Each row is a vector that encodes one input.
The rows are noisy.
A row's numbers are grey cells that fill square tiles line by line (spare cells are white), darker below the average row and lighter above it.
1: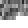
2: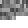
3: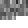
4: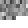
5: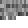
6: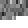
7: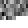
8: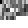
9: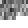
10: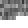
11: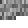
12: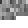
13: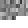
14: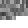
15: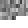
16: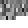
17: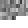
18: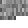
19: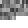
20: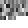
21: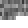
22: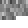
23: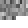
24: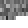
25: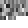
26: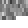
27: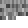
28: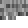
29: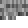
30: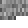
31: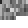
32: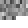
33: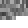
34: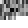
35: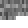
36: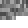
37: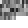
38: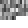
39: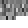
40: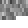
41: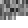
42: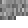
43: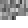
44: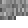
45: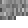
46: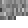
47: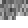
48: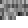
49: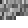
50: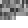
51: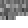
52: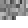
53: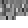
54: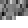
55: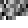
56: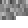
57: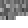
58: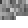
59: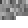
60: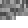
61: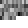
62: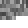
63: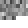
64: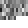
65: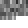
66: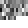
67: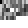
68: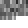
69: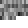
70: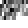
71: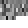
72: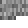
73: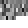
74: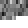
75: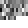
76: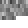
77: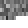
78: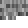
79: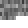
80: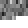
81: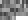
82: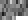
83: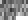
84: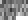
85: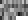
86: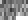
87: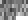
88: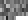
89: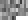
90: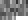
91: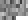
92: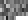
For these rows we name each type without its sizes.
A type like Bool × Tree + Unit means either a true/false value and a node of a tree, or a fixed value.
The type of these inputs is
Bool × Line.
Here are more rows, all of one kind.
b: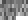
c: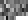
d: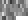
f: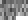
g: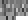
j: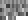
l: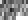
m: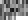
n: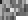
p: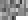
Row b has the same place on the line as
f, g, l and p.
